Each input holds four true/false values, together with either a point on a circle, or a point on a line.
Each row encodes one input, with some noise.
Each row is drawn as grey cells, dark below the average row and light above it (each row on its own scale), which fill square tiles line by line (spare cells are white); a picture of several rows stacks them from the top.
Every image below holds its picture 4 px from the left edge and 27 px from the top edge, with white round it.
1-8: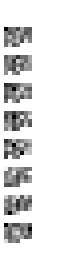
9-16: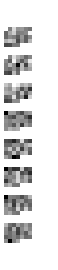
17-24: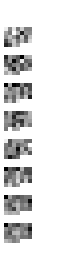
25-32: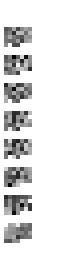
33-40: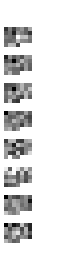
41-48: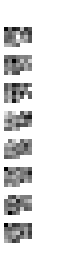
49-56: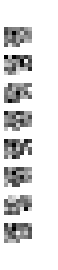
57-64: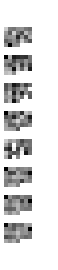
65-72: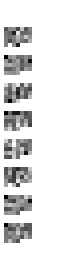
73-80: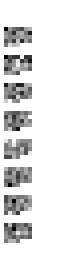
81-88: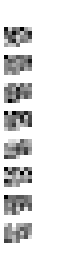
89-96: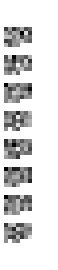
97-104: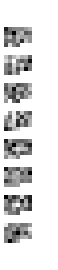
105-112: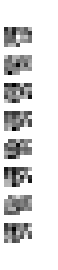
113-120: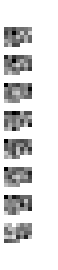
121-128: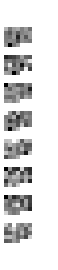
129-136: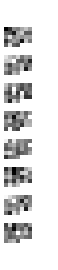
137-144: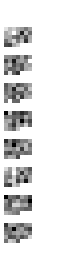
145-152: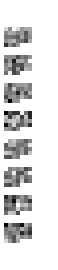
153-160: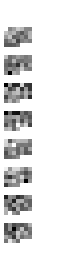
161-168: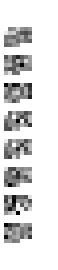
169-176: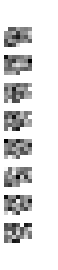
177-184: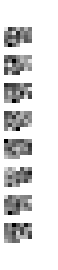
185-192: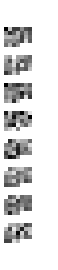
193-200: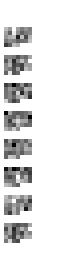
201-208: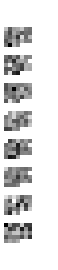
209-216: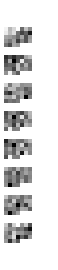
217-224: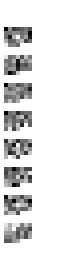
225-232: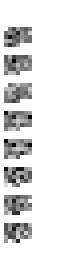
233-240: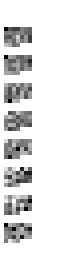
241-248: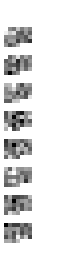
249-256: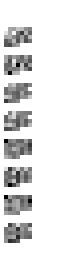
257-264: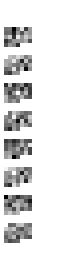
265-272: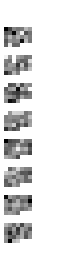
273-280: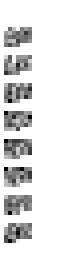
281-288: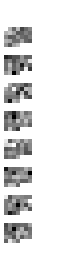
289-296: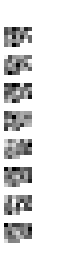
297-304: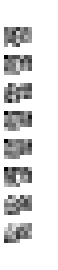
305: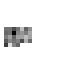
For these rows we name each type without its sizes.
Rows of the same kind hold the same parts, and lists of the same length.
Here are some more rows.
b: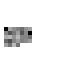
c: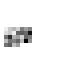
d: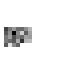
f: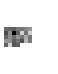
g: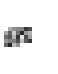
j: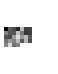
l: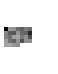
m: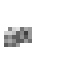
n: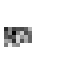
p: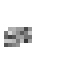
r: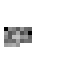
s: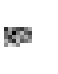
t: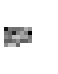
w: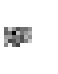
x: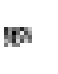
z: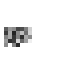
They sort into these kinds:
b, d, f, j, l, n, r, s, t, w, x, z
c, g, m, p

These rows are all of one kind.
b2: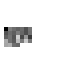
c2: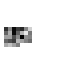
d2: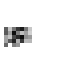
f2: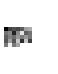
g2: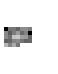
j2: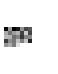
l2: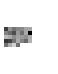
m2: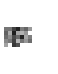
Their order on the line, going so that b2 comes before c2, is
j2, b2, g2, f2, l2, c2, d2, m2.
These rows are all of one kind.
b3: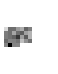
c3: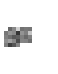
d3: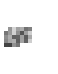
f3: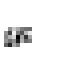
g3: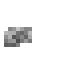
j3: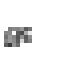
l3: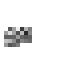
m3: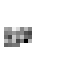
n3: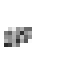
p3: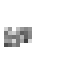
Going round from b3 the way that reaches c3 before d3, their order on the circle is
b3, c3, l3, g3, m3, p3, d3, n3, j3, f3.
